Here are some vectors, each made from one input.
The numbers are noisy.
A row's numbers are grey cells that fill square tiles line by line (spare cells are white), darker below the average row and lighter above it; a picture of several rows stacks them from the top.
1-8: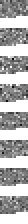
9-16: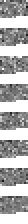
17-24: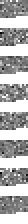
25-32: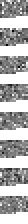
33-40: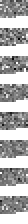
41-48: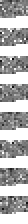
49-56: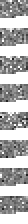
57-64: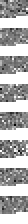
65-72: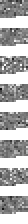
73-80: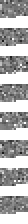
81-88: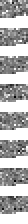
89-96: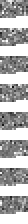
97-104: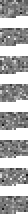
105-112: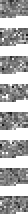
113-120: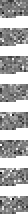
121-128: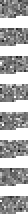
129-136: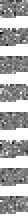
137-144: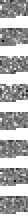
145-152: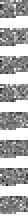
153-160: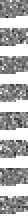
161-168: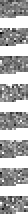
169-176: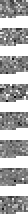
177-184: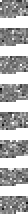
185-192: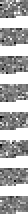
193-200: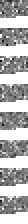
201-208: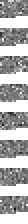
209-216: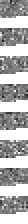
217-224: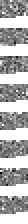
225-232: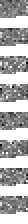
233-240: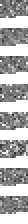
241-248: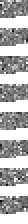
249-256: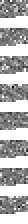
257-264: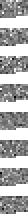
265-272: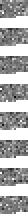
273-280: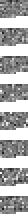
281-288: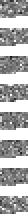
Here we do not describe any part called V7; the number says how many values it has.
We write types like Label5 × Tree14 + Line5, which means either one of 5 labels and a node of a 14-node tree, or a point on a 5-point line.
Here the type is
Label11 × (Line4 + V7).
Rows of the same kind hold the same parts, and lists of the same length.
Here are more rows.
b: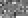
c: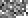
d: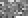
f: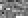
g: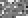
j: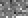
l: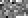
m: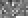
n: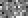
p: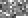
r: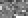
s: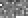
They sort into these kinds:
b, f, j, m, n, r, s
c, d, g, l, p

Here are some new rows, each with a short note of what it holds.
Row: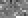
one of 11 labels and a value of V7
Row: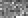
one of 11 labels and a value of V7
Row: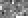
one of 11 labels and a value of V7
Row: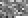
one of 11 labels and a point on a 4-point line
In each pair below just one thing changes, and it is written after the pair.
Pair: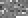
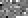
the label
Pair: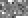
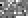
the place on the 4-point line
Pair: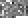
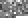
the label
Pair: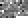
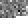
the label
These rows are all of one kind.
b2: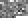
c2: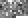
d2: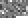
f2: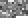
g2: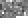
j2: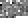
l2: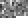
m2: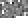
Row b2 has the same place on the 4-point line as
g2 and l2.
